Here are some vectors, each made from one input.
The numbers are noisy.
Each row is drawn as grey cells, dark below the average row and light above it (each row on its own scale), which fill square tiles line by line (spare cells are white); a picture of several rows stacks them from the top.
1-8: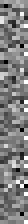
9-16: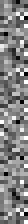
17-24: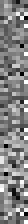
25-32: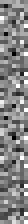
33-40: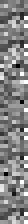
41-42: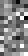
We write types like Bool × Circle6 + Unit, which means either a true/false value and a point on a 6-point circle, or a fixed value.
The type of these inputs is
List2(Line4).
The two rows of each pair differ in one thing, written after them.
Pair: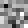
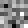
the place on the 4-point line in item 1 of the list
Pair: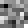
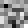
the place on the 4-point line in item 2 of the list
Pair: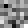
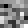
the place on the 4-point line in item 2 of the list
